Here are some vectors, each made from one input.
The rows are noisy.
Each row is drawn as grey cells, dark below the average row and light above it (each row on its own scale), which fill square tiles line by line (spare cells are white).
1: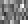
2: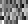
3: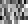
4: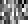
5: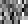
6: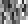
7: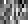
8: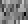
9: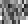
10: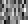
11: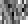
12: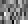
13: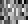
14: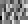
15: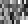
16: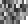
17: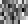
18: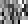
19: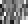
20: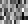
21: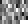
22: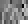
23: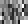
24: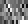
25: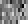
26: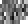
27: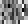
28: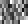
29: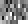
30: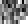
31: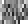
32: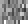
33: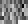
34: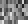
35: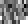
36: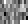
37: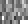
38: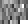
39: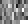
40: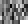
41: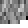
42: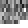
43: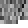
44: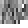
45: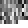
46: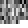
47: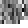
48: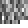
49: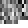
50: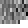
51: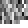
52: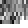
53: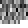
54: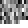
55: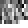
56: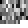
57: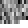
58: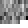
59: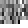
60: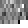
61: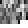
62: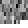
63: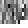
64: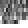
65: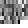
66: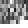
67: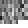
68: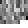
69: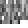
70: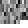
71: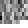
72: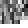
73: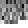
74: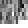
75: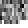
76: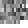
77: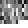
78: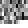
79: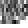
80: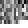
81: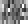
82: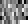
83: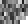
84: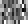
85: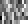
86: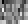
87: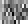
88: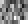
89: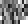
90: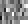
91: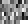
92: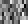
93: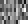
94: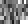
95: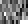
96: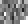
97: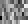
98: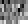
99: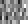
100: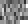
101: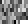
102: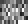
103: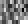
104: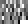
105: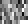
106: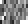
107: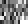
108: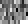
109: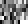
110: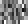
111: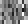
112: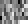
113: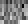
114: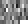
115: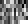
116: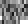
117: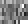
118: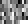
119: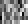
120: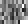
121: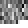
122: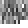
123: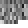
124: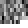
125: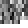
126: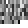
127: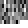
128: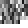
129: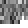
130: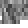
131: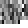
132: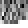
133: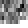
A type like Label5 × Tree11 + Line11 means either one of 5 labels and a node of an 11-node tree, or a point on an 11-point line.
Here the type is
List2(Circle8).
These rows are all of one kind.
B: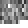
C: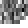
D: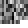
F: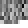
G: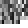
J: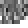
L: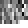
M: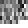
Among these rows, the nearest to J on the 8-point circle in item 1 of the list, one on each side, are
D and F.
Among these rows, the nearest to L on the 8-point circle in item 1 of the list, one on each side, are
B and M.
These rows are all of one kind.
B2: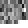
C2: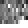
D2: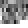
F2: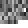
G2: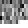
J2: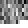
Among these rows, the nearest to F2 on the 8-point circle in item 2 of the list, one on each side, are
B2 and C2.
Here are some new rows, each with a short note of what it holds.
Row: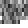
a list of two items
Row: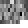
a list of two items
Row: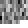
a list of one item
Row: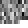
a list of one item
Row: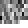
a list of one item
